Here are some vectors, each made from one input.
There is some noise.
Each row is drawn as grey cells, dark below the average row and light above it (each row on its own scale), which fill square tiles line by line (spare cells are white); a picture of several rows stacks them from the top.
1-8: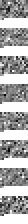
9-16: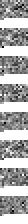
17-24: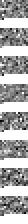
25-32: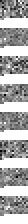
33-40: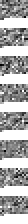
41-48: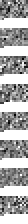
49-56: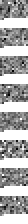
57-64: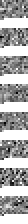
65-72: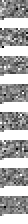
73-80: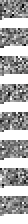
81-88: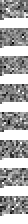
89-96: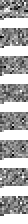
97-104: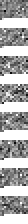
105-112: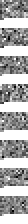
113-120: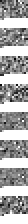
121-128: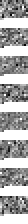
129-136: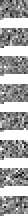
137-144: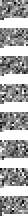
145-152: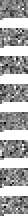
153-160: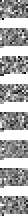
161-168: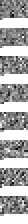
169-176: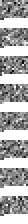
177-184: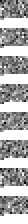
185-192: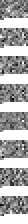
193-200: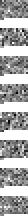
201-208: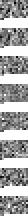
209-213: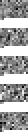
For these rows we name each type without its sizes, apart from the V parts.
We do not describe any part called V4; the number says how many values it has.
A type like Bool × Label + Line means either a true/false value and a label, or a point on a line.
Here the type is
Bool × (Tree + Unit) × V4 + Circle × Line.
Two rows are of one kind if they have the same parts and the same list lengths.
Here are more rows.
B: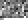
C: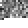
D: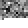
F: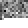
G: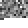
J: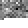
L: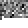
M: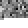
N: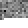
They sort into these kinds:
B, J, M
C, D, G
F, L, N

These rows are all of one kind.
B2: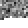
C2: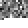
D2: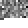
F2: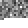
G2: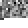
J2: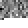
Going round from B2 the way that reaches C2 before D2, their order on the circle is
B2, G2, F2, C2, J2, D2.
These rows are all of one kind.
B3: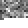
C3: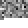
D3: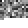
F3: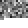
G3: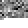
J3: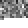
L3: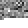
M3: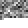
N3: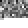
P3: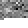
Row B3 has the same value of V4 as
C3, D3, F3 and J3.
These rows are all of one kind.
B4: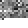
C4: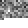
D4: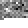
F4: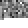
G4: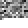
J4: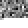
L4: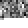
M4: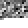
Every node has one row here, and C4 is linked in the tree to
G4.
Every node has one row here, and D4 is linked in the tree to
B4 and J4.
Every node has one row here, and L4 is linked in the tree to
M4.
